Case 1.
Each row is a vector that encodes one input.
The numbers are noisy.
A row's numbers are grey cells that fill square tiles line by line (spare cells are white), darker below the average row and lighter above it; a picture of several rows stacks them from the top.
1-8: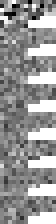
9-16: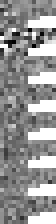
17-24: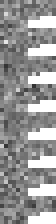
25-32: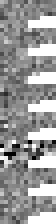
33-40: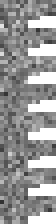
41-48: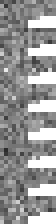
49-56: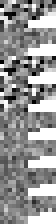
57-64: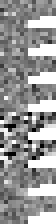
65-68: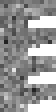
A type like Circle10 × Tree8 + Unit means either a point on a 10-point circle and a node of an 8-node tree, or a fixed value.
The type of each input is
Label6 × Label6 + Unit.
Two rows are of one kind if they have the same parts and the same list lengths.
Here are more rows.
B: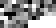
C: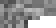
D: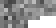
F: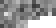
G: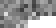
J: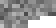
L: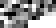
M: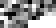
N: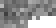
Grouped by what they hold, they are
B, L, M
C, D, F, G, J, N

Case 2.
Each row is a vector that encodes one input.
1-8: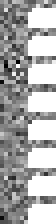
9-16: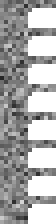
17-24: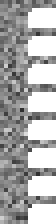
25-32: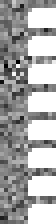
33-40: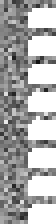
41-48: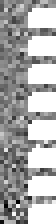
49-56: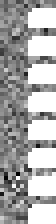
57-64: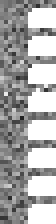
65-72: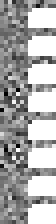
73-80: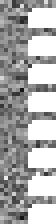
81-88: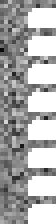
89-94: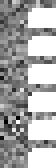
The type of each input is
List2(Line7).
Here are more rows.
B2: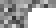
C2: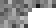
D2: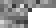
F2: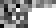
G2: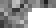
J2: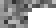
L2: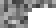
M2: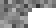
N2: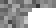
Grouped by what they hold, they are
B2, D2
C2, G2, J2, L2, M2, N2
F2

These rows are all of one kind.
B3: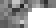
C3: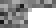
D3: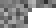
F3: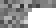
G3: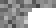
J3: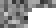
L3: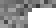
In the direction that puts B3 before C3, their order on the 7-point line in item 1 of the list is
J3, D3, L3, G3, F3, B3, C3.
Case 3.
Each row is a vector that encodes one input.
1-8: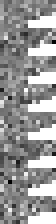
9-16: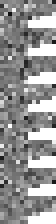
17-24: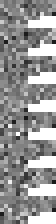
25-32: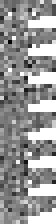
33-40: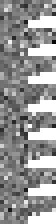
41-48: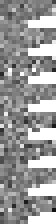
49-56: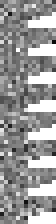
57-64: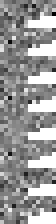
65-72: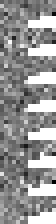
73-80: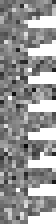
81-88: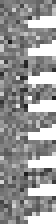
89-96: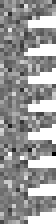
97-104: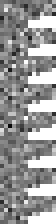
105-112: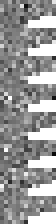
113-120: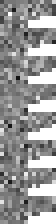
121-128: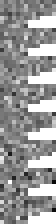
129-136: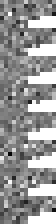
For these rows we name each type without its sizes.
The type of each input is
List(Line).
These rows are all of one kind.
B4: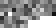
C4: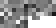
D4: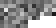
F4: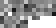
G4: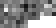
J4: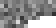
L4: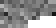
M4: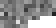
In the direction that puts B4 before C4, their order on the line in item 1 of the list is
B4, F4, C4, M4, J4, G4, D4, L4.
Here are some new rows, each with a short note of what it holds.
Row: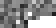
the empty list
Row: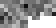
a list of two items
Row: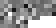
a list of two items
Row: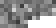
a list of one item
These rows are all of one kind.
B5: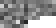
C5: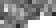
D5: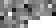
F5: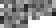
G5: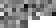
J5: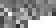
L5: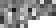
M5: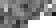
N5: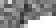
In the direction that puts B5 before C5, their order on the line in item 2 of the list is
M5, D5, N5, G5, F5, B5, L5, J5, C5.
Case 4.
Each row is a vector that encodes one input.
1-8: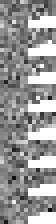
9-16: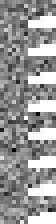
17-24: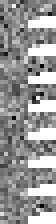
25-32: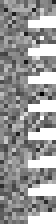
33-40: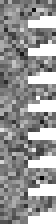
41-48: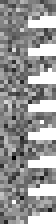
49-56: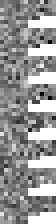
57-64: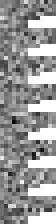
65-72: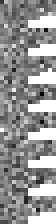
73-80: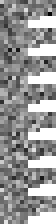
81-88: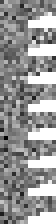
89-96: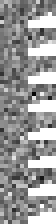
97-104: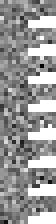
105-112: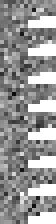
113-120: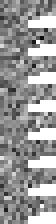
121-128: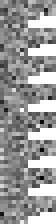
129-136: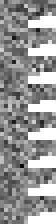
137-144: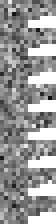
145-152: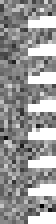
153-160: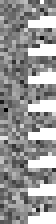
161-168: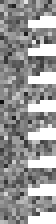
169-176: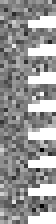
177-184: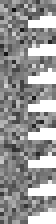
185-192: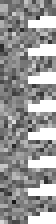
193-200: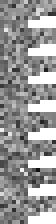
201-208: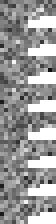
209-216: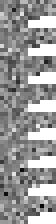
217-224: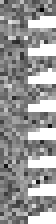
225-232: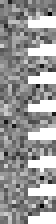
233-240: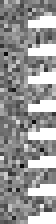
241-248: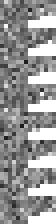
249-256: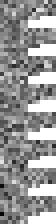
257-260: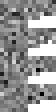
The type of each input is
(Bool × Bool × Bool + Unit) × Line7 × Line11.
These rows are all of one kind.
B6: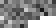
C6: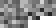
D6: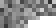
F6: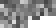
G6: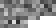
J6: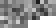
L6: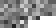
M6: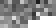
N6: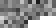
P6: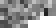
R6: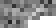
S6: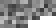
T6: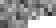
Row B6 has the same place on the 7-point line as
C6 and L6.
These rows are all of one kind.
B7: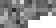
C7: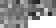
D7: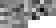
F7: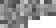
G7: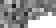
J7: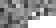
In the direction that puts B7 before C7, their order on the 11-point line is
B7, D7, C7, F7, J7, G7.
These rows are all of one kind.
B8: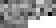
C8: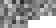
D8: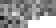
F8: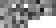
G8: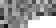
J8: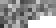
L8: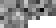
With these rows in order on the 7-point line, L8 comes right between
D8 and F8.
